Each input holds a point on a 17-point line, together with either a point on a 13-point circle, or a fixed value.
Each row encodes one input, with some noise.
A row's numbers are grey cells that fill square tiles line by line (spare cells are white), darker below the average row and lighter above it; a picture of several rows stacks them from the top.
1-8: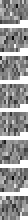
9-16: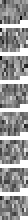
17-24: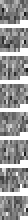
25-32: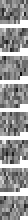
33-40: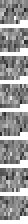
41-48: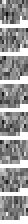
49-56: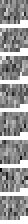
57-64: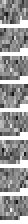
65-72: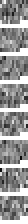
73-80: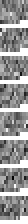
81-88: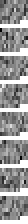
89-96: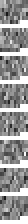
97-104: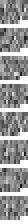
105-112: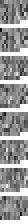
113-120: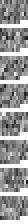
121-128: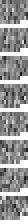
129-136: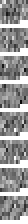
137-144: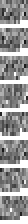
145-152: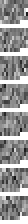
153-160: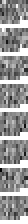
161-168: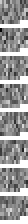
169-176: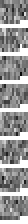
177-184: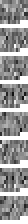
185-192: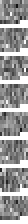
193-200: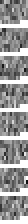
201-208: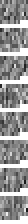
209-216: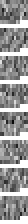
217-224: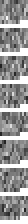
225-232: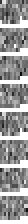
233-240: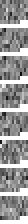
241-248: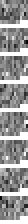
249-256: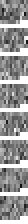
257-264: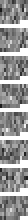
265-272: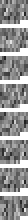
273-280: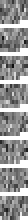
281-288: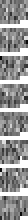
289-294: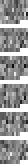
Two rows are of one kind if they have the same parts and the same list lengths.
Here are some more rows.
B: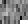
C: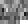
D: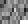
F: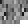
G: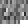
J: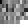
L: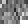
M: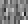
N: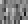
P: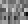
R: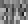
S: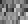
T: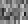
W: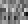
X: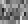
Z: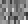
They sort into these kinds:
B, C, D, G, M, N, P, T, W, X, Z
F, J, L, R, S

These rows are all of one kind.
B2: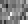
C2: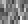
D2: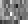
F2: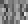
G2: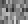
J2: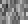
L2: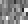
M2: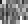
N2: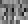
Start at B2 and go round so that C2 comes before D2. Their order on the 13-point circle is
B2, J2, C2, G2, L2, D2, N2, F2, M2.
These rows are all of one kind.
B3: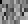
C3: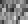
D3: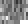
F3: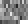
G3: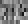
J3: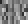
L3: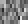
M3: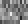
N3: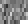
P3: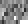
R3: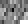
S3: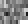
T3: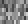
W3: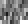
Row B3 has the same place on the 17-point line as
C3, P3 and R3.
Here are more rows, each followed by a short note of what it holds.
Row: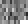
a point on a 17-point line
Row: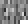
a point on a 17-point line
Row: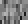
a point on a 17-point line
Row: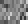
a point on a 13-point circle and a point on a 17-point line
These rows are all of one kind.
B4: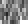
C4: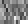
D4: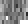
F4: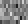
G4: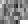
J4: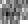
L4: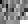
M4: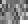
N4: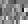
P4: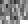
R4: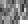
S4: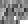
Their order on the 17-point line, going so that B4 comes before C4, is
D4, P4, N4, R4, B4, J4, M4, G4, F4, C4, S4, L4.
